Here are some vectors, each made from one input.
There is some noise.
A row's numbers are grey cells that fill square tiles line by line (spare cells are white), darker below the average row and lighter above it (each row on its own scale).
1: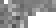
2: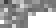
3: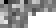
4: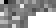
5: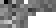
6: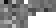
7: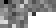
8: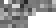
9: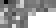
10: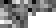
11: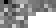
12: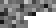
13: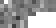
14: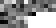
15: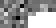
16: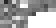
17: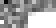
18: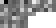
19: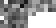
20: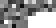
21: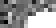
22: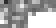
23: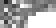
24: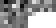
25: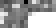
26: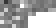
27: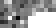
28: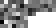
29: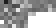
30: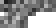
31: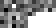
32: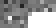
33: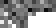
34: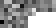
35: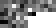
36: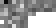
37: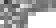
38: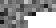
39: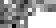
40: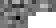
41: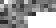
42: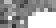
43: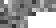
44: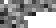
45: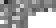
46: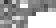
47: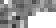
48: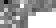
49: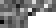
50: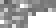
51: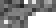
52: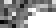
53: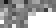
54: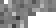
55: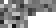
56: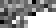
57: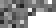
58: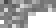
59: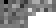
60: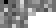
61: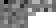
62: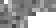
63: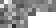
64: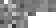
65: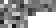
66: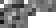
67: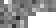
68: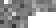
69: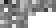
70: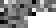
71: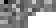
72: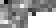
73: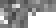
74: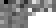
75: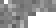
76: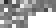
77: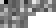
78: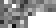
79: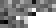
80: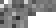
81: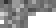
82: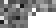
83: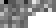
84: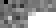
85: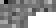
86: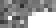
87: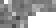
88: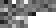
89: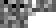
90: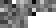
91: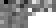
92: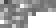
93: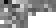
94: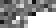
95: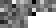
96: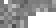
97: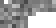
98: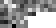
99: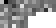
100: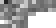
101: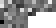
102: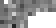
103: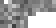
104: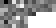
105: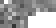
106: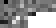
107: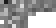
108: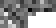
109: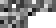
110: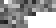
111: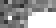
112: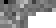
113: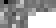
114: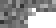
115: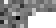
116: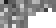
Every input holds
one of 9 labels, together with either a fixed value, or four true/false values.
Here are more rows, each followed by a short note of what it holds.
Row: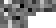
one of 9 labels and four true/false values
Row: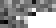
one of 9 labels
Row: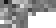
one of 9 labels and four true/false values
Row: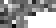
one of 9 labels
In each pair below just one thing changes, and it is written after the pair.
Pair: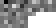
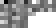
one of the four true/false values
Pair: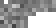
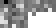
one of the four true/false values
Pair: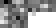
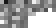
the label
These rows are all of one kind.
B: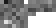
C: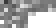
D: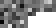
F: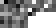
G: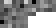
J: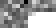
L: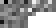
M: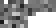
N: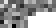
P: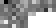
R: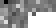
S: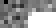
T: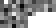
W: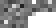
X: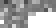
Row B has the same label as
M, N, P and W.
